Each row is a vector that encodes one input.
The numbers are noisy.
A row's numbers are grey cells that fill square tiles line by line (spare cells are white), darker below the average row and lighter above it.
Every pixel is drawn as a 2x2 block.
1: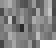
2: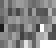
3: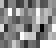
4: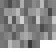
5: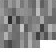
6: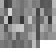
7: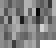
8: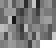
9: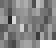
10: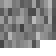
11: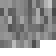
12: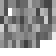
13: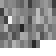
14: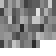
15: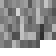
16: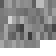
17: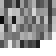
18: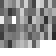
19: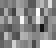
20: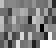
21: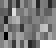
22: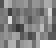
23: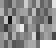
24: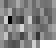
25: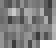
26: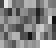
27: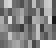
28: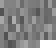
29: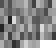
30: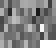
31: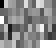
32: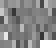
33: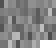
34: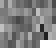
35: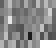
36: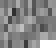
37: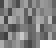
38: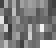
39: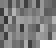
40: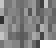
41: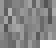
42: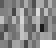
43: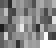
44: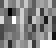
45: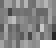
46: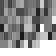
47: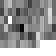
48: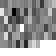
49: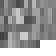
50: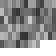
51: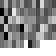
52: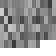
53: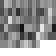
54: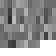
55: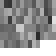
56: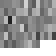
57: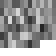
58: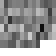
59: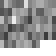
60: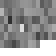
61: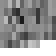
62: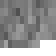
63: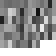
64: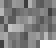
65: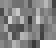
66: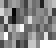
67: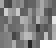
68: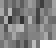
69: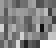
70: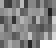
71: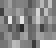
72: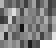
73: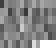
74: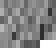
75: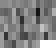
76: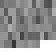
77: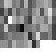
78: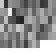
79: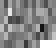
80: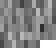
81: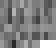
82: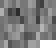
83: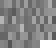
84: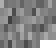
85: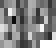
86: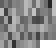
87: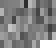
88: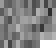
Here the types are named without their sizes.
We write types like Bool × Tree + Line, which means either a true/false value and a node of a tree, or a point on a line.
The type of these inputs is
List(Line).
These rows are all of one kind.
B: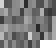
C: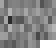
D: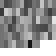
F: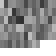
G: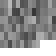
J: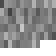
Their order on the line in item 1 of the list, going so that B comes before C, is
B, D, J, G, F, C.
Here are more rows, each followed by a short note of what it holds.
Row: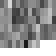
a list of two items
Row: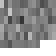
a list of three items
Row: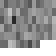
a list of two items
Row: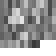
a list of one item
